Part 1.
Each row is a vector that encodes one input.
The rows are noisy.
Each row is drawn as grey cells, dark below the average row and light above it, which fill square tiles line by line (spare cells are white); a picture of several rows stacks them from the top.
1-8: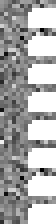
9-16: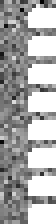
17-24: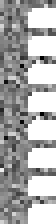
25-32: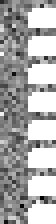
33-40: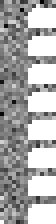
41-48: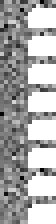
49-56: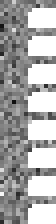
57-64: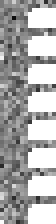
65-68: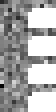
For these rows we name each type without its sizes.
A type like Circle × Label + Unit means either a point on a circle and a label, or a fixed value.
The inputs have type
Bool × Bool × Bool × Bool + Unit.
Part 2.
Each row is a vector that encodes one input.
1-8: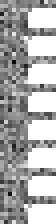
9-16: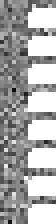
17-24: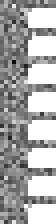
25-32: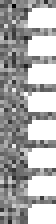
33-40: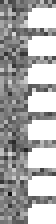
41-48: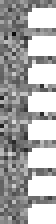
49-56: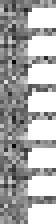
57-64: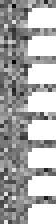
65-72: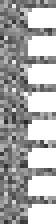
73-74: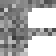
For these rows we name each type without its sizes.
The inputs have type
Line × Line.
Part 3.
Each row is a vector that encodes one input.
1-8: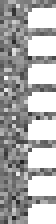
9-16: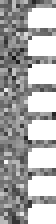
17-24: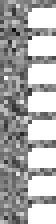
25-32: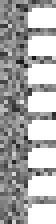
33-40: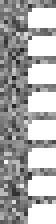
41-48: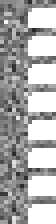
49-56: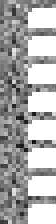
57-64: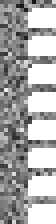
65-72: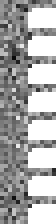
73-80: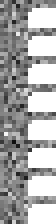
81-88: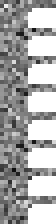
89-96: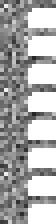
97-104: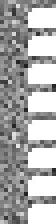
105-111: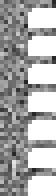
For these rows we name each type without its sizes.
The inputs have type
Tree.
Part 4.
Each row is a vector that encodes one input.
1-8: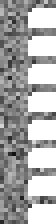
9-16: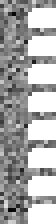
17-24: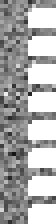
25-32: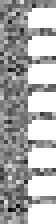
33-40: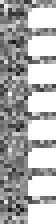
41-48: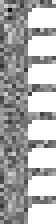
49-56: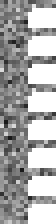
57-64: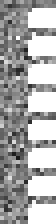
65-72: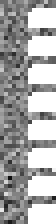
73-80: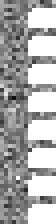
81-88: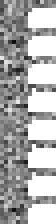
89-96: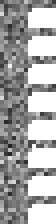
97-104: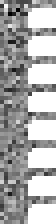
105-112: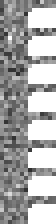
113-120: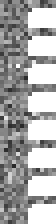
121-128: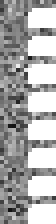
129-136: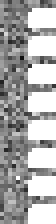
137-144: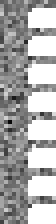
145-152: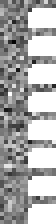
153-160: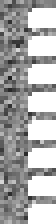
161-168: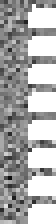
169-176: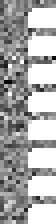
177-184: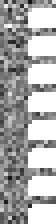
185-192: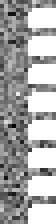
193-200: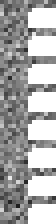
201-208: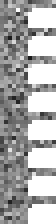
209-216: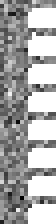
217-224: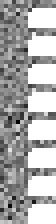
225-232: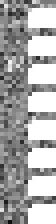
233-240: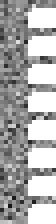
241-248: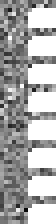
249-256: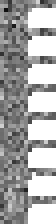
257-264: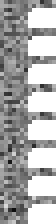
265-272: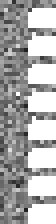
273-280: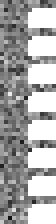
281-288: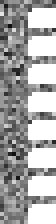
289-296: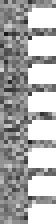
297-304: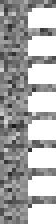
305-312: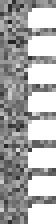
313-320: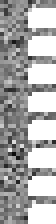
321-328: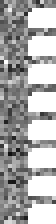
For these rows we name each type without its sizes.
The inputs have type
Label.
